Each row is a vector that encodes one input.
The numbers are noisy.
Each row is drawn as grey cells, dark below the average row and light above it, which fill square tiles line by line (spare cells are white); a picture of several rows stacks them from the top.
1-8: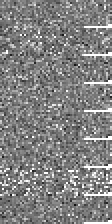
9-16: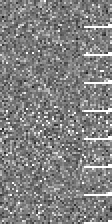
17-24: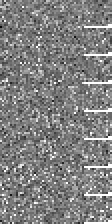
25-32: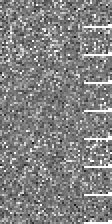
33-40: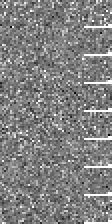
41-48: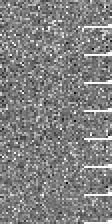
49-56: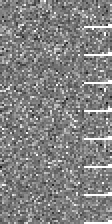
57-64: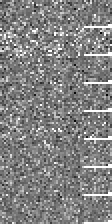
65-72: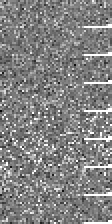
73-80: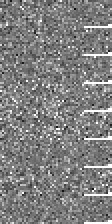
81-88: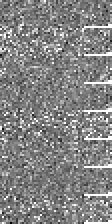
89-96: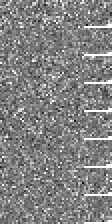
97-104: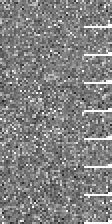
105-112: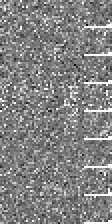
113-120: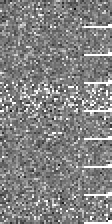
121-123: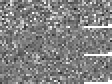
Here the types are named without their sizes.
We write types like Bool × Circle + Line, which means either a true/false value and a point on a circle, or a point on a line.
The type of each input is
Label × Label + Line.
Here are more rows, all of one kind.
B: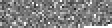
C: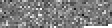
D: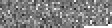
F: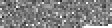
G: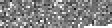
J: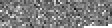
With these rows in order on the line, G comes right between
B and C.
